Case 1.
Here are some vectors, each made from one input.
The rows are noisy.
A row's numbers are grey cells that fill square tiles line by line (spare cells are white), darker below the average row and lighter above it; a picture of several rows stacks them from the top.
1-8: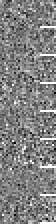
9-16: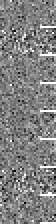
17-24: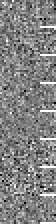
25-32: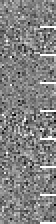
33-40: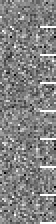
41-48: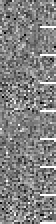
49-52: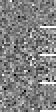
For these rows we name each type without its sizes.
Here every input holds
either a fixed value, or a node of a tree.
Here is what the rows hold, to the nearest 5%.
About 5% of them hold a fixed value. The rest hold a node of a tree.
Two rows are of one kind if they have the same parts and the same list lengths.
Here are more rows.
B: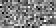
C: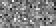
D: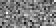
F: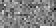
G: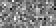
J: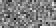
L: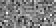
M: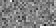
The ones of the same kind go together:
B
C, D, F, G, J, L, M

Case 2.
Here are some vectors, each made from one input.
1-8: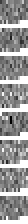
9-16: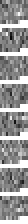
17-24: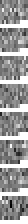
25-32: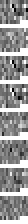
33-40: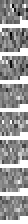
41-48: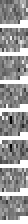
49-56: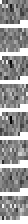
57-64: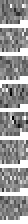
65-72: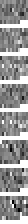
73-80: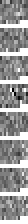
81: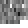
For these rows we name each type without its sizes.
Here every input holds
a point on a line.
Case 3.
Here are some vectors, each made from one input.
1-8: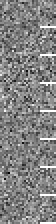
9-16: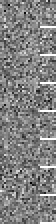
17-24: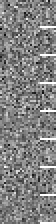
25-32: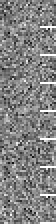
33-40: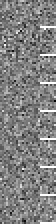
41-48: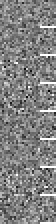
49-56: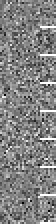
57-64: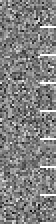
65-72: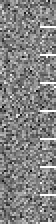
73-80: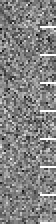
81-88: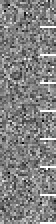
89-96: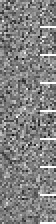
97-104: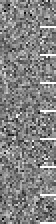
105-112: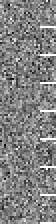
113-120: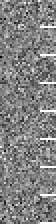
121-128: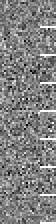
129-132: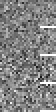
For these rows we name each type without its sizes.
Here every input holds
a label.
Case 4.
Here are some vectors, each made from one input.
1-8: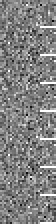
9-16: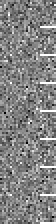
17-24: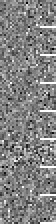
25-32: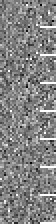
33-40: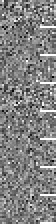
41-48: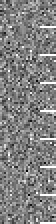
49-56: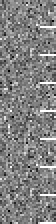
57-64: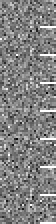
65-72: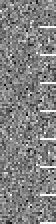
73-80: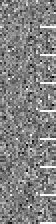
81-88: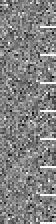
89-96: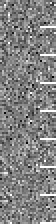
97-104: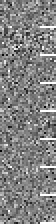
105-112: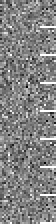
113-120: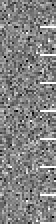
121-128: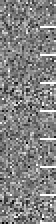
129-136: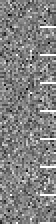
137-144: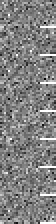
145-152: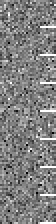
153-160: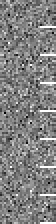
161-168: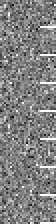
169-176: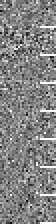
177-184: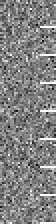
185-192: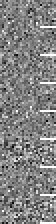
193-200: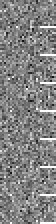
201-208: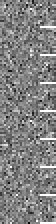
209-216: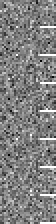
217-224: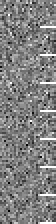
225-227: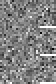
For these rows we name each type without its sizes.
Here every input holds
either a point on a circle, or a fixed value.
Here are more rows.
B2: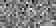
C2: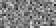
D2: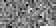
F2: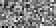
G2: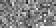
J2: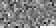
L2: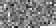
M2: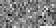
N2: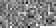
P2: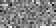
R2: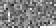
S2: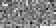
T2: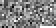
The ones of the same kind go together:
B2, C2, D2, G2, J2, L2, M2, N2, P2, R2, S2
F2, T2

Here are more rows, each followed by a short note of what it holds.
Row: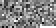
a fixed value
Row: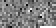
a point on a circle
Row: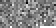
a point on a circle
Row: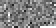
a point on a circle
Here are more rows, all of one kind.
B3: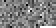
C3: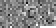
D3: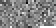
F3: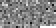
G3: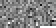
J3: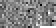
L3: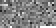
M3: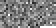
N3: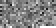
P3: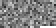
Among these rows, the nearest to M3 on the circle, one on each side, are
B3 and F3.
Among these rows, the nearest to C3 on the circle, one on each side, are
D3 and J3.
